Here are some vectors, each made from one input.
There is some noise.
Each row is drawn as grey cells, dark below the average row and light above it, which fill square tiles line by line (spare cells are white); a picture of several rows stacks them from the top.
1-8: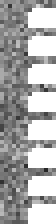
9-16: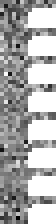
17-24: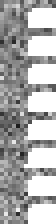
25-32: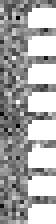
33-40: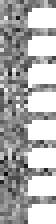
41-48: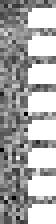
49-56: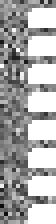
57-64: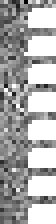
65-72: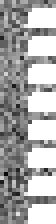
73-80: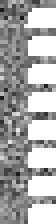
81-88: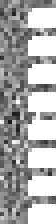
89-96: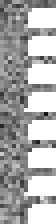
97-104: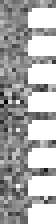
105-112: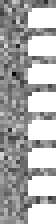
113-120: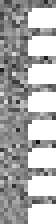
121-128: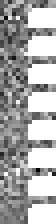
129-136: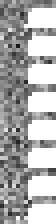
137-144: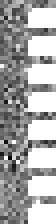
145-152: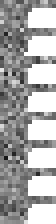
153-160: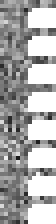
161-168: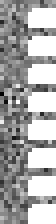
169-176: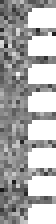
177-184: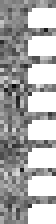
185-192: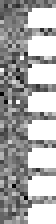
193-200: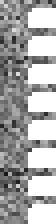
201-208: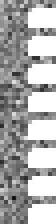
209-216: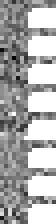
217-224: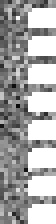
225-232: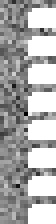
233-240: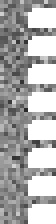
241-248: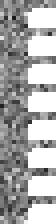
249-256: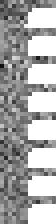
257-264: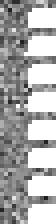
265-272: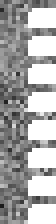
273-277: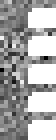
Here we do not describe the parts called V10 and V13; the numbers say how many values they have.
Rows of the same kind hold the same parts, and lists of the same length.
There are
4 kinds of row.
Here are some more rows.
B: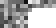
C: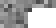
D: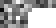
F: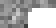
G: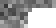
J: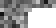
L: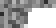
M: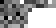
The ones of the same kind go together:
B
C, F
D, J, L, M
G

